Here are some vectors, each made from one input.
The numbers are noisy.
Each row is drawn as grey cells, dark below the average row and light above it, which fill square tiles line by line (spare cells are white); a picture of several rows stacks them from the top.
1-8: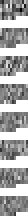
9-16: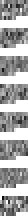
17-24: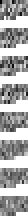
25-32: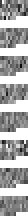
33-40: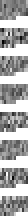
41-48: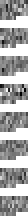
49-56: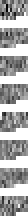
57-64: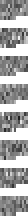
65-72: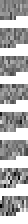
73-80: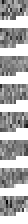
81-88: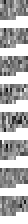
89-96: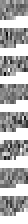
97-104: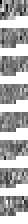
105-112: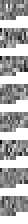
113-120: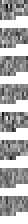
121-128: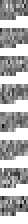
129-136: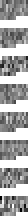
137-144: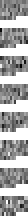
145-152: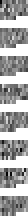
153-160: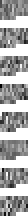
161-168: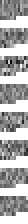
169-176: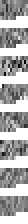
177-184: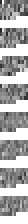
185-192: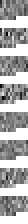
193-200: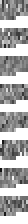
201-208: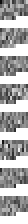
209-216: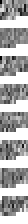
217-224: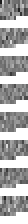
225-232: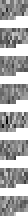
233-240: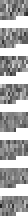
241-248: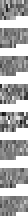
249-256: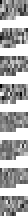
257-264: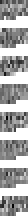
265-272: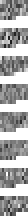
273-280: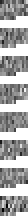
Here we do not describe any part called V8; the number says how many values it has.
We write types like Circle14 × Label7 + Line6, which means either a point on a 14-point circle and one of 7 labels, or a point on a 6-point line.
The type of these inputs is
(Line12 + V8) × V8 + List2(Line5).
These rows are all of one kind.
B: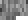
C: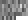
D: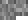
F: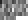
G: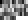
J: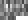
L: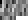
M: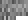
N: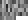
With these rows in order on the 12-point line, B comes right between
J and M.
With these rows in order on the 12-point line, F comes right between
C and D.
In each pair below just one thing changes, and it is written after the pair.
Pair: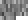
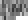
the place on the 5-point line in item 1 of the list
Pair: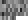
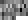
the place on the 5-point line in item 2 of the list
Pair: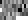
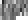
the place on the 5-point line in item 2 of the list
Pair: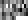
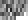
the place on the 5-point line in item 1 of the list
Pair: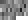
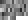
the place on the 5-point line in item 2 of the list
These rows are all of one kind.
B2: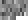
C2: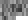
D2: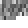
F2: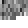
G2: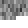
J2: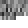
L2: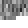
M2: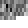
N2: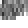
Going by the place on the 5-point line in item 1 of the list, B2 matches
D2 and F2.
